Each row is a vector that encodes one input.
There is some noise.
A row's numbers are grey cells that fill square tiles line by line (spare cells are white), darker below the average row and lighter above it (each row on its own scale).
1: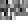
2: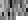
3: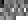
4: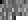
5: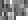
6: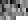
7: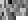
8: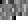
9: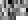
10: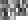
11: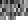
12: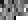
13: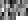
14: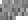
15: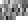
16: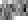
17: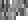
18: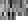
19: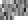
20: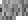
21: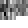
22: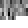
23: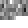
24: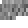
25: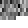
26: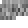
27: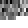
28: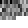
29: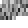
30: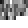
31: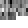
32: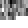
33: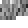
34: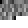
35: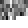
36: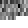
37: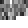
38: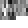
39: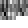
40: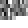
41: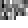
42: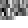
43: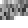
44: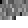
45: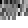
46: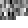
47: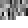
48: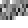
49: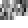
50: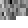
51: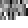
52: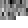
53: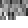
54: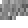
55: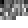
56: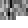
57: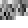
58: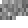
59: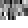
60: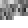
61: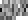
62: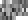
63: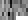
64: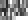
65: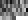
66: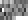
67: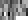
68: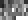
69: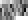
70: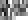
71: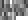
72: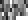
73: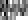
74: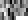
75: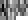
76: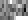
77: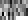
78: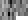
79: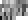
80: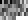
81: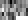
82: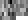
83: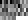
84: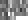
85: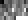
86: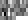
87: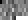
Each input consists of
a true/false value, together with either a point on a 5-point line, or a point on a 6-point line.
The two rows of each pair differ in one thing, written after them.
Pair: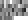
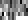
the true/false value
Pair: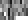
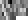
the place on the 5-point line
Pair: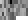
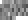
the true/false value
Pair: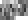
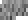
the place on the 5-point line
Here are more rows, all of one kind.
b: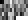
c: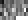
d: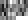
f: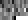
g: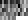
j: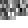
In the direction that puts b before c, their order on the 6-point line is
b, f, c, d, g, j.
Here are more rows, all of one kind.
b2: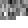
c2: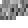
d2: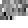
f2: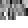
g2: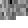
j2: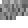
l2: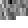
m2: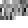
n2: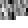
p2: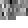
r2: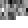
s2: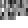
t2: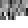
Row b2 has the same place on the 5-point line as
c2 and n2.
